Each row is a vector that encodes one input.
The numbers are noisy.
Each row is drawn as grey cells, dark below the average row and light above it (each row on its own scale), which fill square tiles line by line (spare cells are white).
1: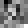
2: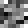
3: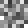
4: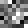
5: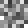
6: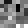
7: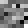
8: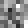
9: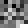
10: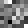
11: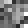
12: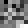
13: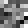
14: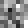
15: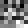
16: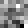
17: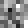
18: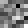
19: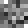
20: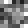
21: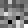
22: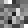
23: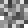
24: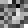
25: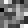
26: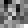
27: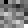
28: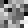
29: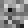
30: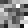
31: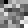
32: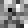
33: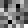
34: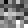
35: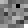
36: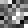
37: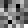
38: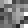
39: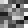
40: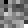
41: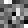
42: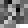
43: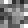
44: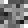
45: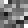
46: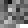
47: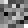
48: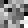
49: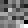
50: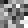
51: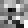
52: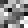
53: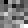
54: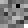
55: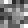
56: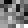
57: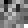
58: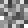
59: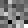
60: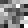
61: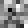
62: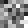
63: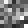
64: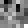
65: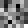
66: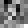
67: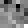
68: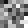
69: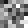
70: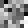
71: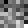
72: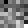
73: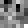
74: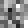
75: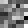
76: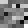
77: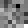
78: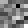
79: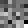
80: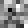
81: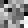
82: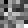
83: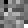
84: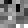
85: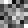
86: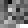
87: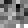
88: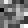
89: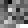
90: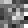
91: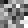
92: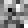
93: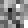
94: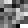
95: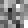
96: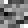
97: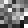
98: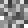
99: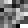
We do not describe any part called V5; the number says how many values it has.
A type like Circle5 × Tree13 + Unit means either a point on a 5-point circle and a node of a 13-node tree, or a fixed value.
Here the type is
List2(Bool × V5).
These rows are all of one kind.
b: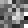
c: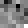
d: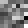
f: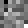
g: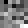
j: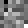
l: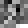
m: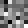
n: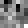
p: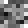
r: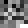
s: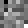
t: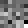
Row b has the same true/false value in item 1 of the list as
d and p.
